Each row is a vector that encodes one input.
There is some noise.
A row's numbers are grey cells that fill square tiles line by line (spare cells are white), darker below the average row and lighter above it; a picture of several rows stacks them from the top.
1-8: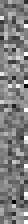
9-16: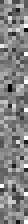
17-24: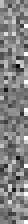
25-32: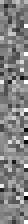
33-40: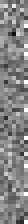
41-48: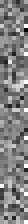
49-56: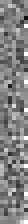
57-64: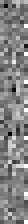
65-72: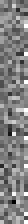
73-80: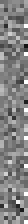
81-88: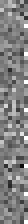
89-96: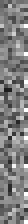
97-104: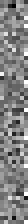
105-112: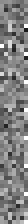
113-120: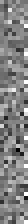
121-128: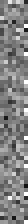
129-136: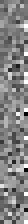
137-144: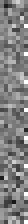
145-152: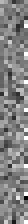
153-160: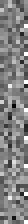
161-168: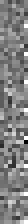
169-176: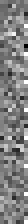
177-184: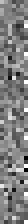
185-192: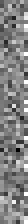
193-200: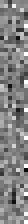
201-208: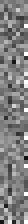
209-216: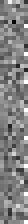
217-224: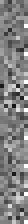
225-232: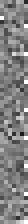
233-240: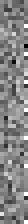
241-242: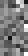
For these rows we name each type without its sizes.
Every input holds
either two labels, or a point on a line.
